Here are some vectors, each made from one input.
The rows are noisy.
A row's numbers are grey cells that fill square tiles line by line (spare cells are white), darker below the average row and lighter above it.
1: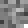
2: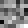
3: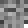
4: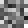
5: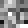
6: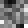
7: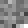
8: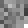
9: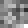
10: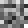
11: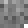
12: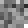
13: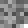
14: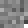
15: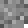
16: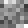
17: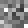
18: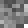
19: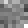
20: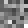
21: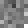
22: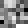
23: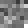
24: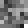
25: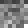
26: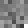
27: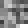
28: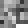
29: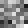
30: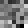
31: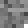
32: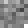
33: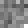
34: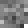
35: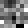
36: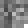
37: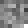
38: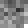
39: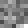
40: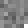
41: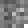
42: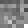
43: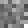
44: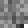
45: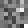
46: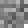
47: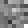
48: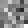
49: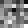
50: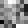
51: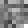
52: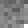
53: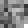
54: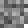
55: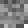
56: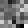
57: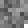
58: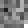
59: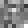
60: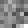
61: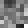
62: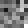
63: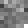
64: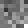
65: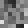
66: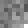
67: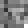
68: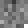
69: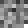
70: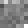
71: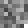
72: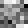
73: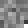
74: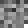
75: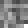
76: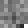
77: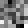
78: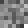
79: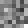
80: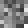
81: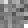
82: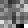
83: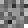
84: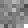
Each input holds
a point on a 6-point line, together with either one of 5 labels, or a point on a 9-point line.
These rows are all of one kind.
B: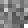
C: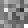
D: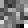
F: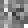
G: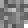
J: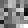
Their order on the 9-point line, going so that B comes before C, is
B, F, C, J, G, D.
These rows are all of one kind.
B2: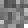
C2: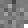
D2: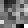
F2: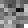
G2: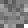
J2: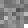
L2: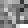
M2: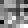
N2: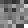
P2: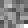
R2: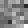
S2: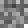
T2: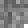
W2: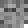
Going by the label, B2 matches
L2, R2 and T2.
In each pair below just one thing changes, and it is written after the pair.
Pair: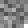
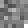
the place on the 9-point line
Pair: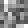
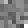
the place on the 6-point line
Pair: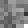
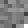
the place on the 9-point line
